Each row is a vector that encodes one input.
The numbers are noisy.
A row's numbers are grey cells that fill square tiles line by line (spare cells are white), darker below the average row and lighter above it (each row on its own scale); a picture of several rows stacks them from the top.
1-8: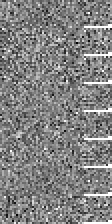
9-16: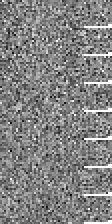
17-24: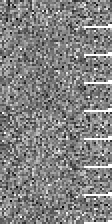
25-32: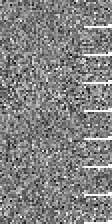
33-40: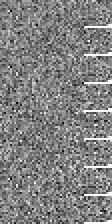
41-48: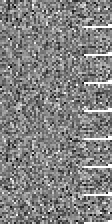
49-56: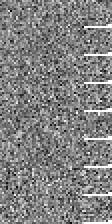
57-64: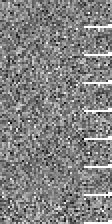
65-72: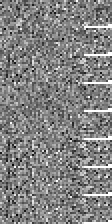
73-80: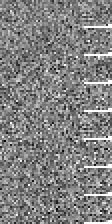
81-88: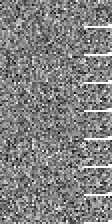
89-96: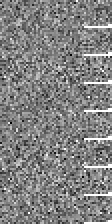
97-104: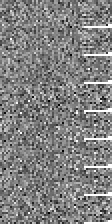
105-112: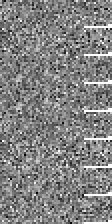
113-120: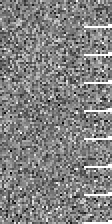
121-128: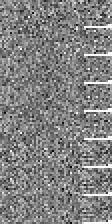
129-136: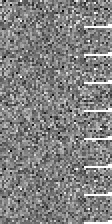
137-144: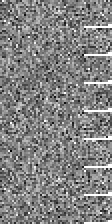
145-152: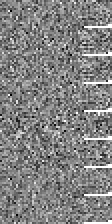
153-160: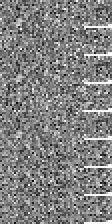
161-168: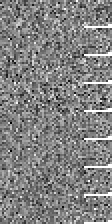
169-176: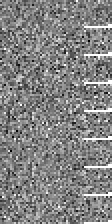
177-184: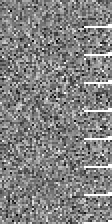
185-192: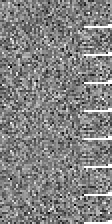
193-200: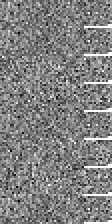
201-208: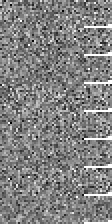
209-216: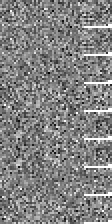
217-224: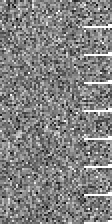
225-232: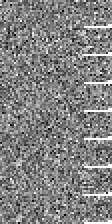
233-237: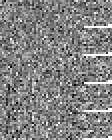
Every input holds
a point on an 8-point circle.
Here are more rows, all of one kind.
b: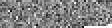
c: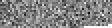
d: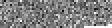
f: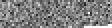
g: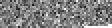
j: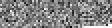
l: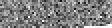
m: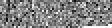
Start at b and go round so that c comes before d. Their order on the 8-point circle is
b, c, m, j, g, d, f, l.
